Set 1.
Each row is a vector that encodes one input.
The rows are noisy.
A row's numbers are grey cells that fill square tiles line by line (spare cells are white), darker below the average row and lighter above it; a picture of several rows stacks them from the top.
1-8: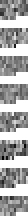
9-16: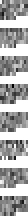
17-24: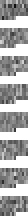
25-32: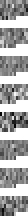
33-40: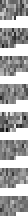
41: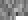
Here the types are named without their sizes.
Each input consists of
a point on a line, together with either a fixed value, or three true/false values.
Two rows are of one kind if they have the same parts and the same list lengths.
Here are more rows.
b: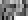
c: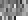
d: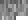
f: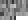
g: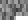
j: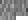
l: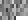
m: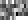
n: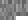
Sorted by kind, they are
b, c, g, j, l, m, n
d, f

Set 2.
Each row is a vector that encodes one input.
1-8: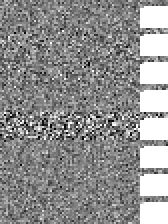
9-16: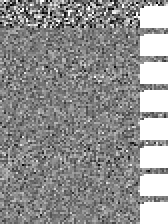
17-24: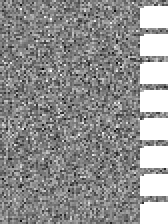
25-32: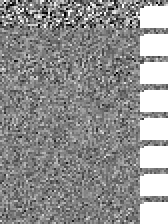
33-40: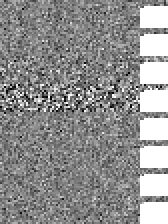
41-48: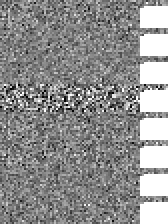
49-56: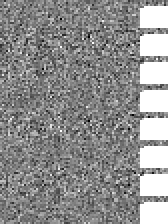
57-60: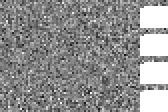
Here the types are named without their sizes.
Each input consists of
a list of points on a circle.
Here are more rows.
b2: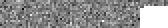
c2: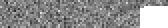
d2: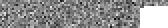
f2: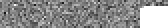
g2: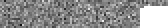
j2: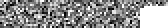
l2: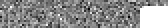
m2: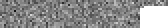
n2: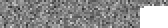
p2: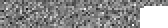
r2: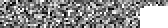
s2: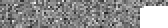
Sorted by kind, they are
b2, c2, f2, g2, m2, n2, p2, s2
d2, l2
j2, r2

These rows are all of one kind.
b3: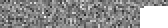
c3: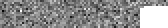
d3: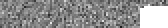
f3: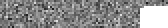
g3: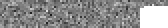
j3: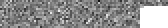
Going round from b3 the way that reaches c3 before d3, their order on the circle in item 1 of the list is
b3, c3, f3, j3, g3, d3.
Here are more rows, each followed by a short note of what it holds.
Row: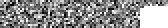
the empty list
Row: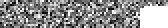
the empty list
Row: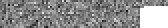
a list of two items
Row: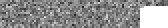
a list of two items
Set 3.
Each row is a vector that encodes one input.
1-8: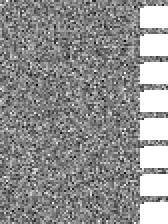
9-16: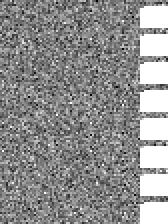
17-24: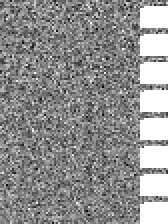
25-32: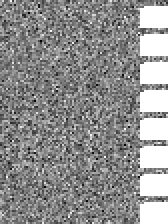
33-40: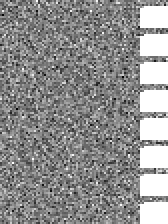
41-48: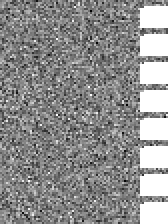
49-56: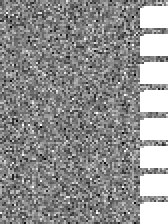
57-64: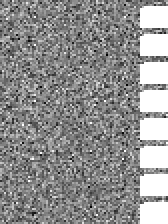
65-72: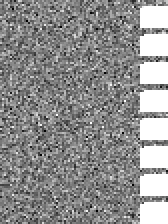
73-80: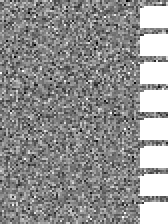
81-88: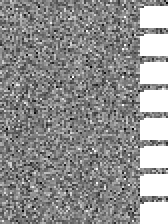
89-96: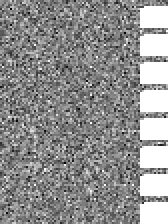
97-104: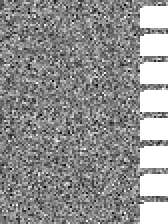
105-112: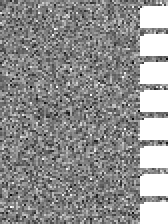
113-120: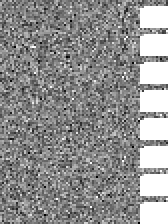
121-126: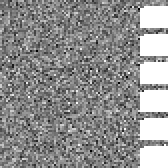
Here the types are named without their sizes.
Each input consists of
a point on a line, together with either a point on a circle, or a fixed value.
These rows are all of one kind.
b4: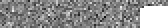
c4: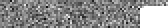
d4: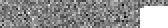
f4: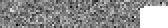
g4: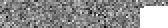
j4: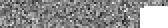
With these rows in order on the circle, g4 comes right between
f4 and j4.
